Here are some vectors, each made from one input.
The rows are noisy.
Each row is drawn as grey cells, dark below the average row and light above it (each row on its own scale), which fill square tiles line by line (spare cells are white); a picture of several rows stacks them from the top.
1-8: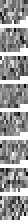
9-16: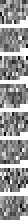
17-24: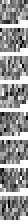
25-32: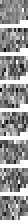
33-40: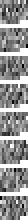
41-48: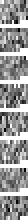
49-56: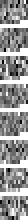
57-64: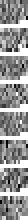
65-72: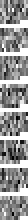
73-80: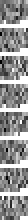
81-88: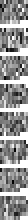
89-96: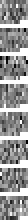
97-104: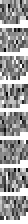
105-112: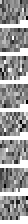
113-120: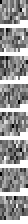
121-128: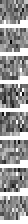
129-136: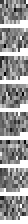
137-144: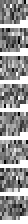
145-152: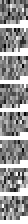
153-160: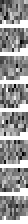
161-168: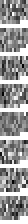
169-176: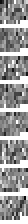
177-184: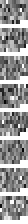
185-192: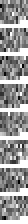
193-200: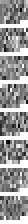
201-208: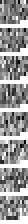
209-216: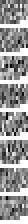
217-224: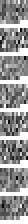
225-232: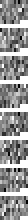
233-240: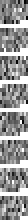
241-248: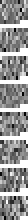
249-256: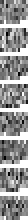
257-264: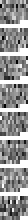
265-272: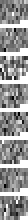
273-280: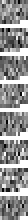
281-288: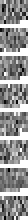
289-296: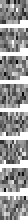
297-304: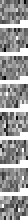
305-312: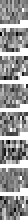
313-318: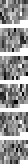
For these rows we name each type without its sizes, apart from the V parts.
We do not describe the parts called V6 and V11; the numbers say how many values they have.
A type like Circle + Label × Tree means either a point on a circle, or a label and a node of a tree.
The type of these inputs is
(Circle + V11) × Line + V6.
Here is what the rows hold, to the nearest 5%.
About 85% of them hold a point on a line, together with either a point on a circle, or a value of V11. The rest hold a value of V6.
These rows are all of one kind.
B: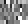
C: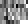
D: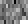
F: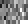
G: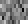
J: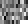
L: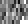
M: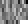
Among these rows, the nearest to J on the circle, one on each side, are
F and G.
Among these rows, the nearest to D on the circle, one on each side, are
B and C.
